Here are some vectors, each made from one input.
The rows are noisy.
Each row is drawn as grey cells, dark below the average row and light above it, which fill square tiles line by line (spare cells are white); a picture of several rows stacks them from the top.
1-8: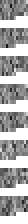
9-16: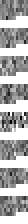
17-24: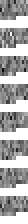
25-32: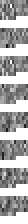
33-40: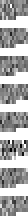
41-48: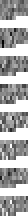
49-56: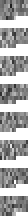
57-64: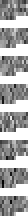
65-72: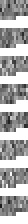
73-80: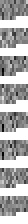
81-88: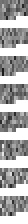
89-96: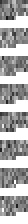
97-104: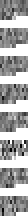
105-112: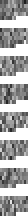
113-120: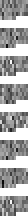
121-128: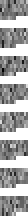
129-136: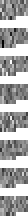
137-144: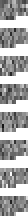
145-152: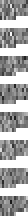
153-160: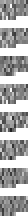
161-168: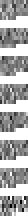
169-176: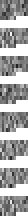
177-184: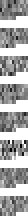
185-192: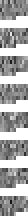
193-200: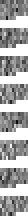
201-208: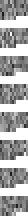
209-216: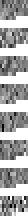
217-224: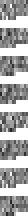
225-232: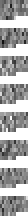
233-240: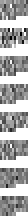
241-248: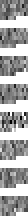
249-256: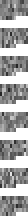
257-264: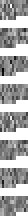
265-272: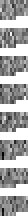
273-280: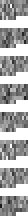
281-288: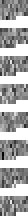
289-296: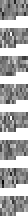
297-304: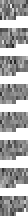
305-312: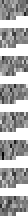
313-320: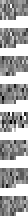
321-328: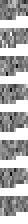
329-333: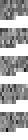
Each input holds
a list of up to three points on a 7-point line.
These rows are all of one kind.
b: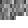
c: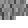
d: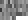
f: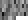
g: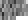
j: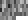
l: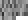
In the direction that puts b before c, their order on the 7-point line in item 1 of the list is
b, c, g, l, d, j, f.
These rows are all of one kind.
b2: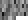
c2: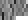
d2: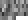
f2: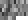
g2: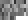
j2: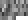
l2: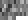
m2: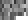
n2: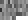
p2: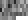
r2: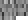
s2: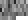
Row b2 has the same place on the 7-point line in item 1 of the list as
d2, f2, j2 and l2.
